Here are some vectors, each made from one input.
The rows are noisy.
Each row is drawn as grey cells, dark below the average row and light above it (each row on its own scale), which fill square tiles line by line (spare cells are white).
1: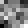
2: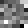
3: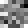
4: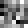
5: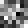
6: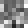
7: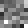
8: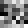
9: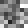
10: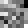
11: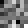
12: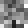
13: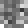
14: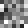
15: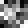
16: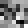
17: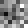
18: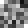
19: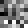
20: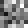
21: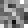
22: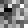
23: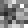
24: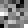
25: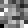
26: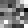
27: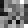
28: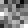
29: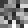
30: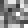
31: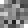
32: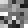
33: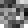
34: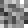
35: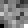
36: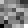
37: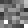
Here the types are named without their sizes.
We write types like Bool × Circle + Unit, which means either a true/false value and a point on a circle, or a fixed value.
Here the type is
Bool × Bool × Bool + Line.
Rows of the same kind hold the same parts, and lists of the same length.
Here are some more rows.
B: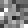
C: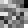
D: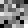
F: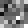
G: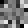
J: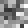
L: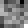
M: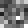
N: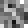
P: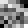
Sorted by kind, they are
B, C, D, L, P
F, G, J, M, N

